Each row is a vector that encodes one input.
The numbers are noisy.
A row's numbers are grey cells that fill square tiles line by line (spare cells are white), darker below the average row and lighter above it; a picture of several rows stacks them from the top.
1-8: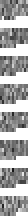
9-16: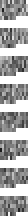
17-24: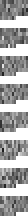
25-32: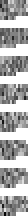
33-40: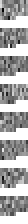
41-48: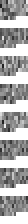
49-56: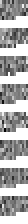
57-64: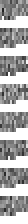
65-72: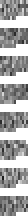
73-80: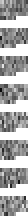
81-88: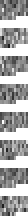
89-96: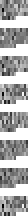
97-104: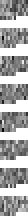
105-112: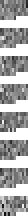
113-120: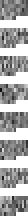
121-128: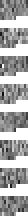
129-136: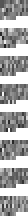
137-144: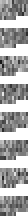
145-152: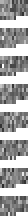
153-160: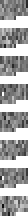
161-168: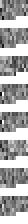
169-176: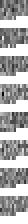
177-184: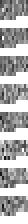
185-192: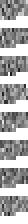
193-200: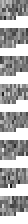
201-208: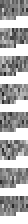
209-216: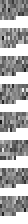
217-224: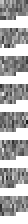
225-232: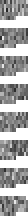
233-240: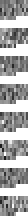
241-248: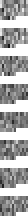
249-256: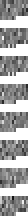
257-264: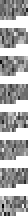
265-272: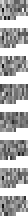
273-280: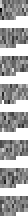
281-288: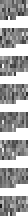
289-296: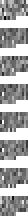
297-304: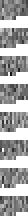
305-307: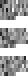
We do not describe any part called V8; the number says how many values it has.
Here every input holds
a value of V8, together with either a point on a 9-point line, or four true/false values.
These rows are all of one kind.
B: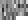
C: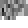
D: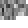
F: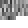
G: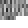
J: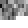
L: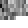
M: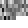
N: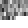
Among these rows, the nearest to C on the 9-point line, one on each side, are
F and G.
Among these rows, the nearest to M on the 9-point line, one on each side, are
B and J.
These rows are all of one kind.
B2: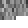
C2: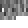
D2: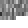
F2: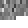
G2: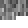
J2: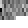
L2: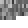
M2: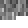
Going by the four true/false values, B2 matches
G2 and M2.
